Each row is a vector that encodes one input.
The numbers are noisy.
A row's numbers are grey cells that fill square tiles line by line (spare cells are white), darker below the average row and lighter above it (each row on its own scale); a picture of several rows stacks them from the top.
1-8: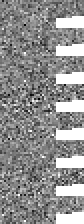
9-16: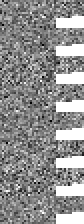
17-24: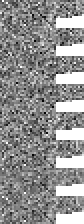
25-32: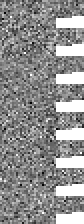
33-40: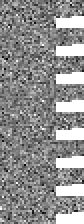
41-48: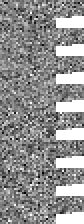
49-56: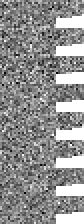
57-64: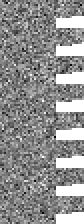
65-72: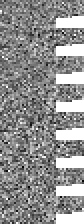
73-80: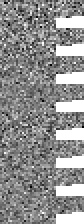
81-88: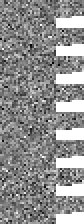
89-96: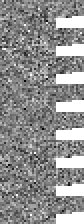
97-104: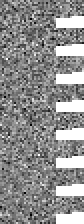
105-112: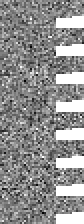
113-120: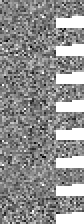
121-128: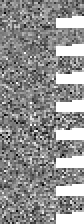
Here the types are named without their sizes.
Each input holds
two labels and a true/false value.
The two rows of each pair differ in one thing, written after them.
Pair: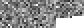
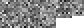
the true/false value
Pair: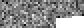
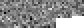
the true/false value
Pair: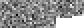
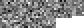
the true/false value
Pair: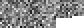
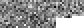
the true/false value
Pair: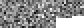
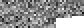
one of the two labels
